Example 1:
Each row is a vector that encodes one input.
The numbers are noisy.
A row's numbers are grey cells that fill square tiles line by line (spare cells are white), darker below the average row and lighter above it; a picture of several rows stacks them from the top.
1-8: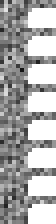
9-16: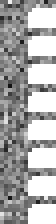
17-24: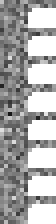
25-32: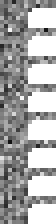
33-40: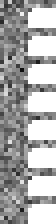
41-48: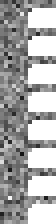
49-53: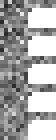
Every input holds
four true/false values.
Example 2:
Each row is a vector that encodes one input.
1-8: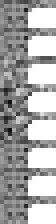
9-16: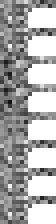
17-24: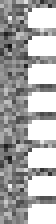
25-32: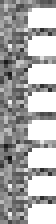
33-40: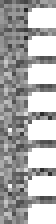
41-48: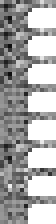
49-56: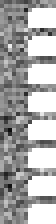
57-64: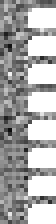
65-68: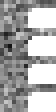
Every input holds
a point on a 4-point line.
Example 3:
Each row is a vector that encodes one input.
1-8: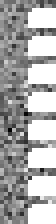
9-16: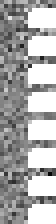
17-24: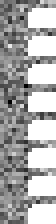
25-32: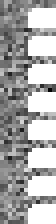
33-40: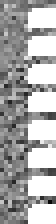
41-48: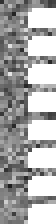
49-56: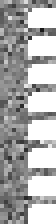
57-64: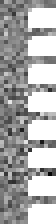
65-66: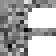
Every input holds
a point on a 3-point line and a point on a 6-point line.
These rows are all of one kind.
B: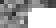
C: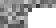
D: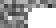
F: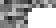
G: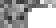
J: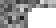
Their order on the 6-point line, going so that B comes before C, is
B, D, J, G, C, F.
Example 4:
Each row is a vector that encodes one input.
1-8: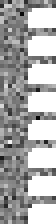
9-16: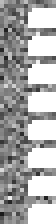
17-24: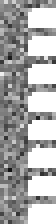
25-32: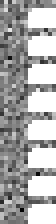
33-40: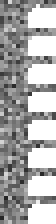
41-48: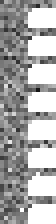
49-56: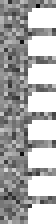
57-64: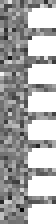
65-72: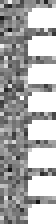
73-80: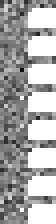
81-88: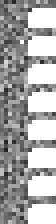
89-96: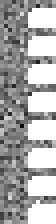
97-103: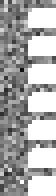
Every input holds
five true/false values.
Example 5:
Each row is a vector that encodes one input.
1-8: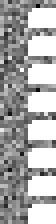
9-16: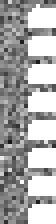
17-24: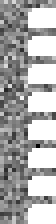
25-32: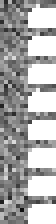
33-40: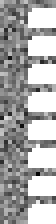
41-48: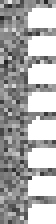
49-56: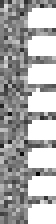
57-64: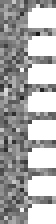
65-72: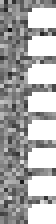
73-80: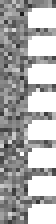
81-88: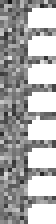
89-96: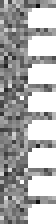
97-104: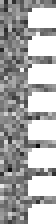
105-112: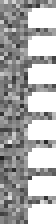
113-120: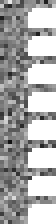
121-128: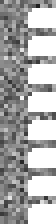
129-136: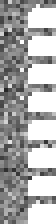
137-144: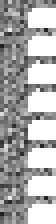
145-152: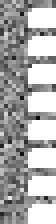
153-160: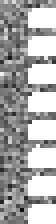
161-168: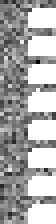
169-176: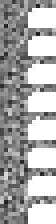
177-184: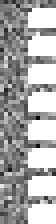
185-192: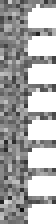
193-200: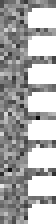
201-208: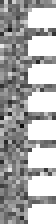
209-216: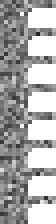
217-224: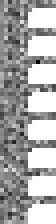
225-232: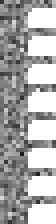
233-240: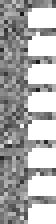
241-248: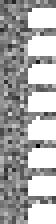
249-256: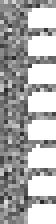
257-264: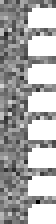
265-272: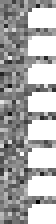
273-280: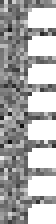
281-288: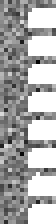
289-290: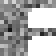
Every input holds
five true/false values.
